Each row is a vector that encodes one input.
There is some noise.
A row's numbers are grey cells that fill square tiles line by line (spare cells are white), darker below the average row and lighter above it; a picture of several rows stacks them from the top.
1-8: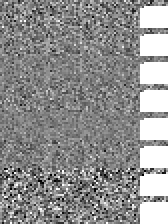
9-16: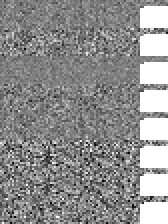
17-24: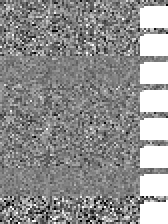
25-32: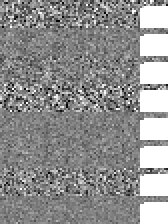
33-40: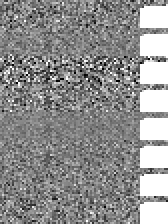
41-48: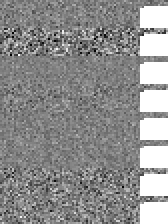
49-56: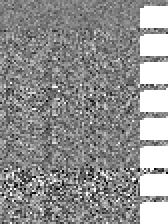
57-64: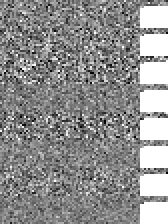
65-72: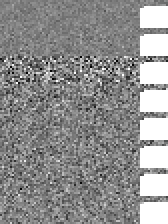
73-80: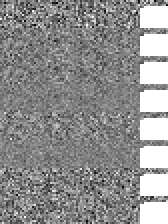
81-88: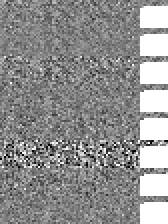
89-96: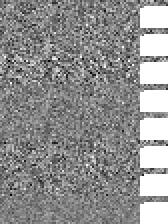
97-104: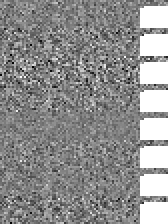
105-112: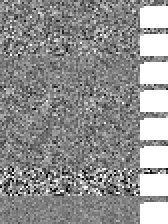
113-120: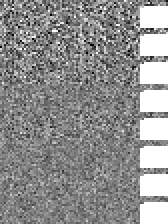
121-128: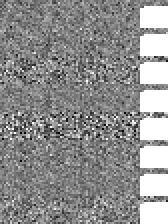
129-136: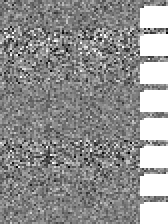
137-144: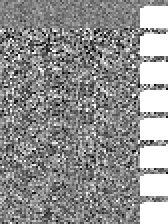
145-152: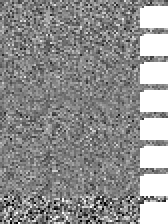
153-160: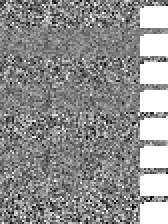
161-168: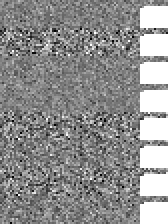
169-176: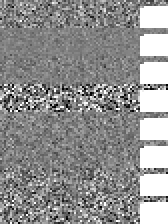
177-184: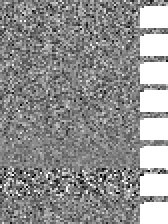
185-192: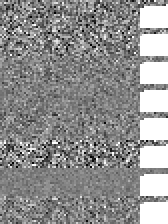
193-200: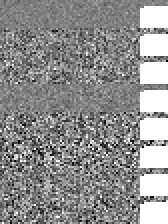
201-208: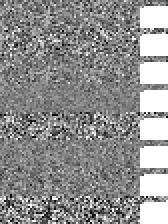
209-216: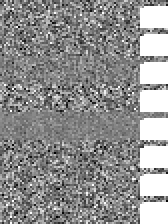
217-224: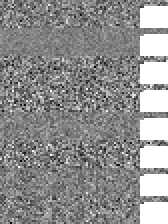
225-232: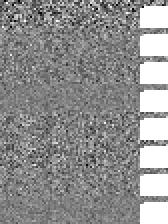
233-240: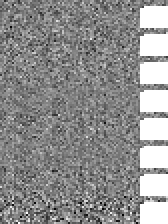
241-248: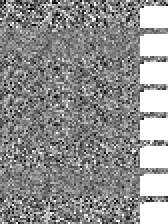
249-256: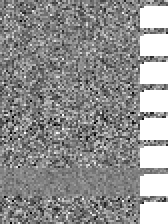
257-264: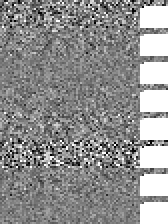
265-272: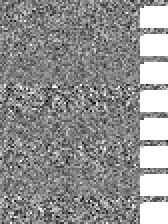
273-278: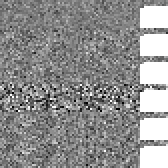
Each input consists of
a point on each of two 10-point circles, together with either a point on an 8-point line, or a list of up to three points on a 10-point line.
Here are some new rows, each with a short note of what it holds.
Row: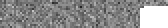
a point on each of two 10-point circles and a point on an 8-point line
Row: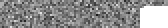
a point on each of two 10-point circles, together with the empty list
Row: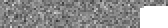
a point on each of two 10-point circles, together with a list of three items
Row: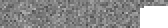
a point on each of two 10-point circles and a point on an 8-point line
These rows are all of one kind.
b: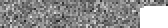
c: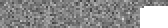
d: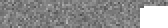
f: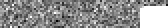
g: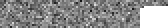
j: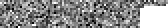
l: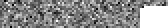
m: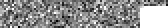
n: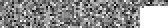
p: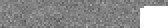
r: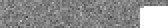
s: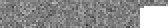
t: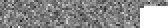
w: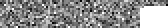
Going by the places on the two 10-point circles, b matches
c, n and p.
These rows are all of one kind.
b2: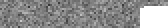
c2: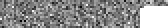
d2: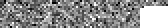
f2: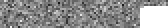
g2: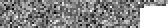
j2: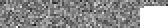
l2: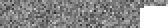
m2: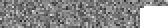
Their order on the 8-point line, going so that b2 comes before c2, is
m2, b2, f2, g2, l2, j2, d2, c2.
